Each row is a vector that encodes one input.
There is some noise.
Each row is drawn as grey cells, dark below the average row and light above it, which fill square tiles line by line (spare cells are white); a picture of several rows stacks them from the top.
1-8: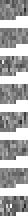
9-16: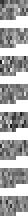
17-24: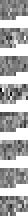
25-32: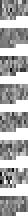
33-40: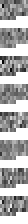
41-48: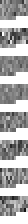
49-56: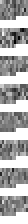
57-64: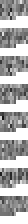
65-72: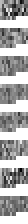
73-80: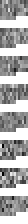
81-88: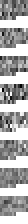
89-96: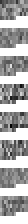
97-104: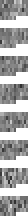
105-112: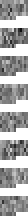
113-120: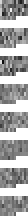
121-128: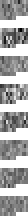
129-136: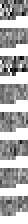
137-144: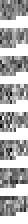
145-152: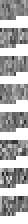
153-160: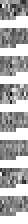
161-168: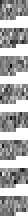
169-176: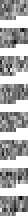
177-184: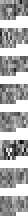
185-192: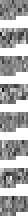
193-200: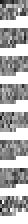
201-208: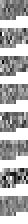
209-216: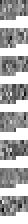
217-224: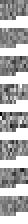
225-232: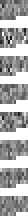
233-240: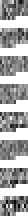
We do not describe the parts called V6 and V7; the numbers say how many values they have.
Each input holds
one of 8 labels, a value of V6 and a value of V7, together with either a fixed value, or a node of a 10-node tree.
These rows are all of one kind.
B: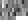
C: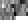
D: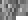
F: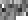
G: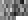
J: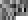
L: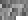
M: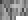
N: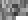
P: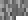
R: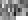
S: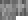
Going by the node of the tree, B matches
C, D and R.
